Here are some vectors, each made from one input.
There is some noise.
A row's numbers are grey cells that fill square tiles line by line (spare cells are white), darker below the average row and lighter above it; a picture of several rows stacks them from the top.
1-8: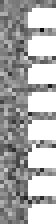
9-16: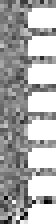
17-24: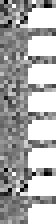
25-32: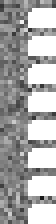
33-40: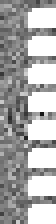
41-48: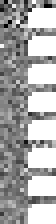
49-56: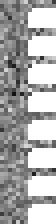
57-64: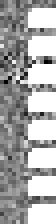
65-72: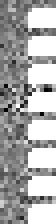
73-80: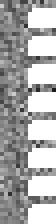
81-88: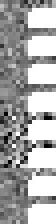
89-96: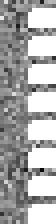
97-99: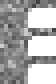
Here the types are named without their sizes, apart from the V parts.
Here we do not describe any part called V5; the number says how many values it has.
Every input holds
a list of items, each a true/false value and a value of V5.
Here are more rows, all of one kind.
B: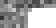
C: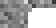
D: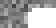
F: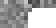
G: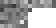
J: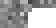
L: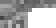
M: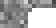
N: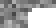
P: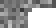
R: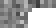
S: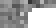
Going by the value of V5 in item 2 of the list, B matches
J, P, R and S.
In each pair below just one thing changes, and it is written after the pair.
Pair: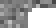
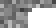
the value of V5 in item 2 of the list
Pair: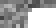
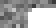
the value of V5 in item 1 of the list
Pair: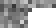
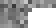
the value of V5 in item 2 of the list
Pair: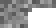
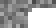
the true/false value in item 2 of the list
